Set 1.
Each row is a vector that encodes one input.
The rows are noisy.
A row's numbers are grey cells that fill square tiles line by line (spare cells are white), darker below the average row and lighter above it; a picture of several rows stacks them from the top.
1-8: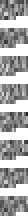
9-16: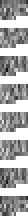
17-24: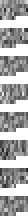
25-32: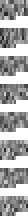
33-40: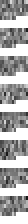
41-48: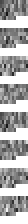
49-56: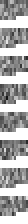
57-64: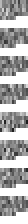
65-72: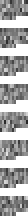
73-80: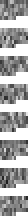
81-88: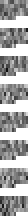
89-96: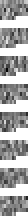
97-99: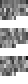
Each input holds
three true/false values.
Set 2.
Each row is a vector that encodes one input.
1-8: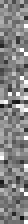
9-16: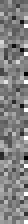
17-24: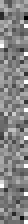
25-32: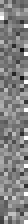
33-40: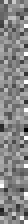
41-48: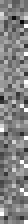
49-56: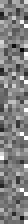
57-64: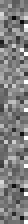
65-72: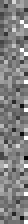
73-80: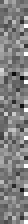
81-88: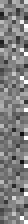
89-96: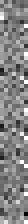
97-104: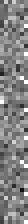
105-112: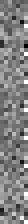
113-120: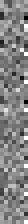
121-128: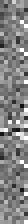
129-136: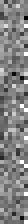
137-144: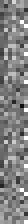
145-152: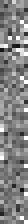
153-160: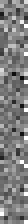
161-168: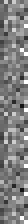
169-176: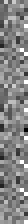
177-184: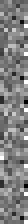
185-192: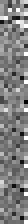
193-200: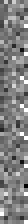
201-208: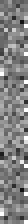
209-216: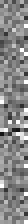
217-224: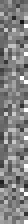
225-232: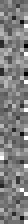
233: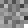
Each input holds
either a point on an 11-point circle, or a fixed value.
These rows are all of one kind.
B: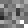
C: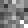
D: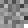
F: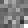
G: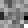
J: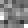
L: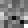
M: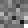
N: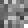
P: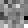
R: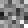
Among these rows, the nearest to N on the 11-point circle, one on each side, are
C and F.
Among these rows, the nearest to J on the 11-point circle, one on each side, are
D and L.
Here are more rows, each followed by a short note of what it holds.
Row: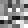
a fixed value
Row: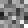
a point on an 11-point circle
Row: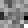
a point on an 11-point circle
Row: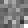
a point on an 11-point circle
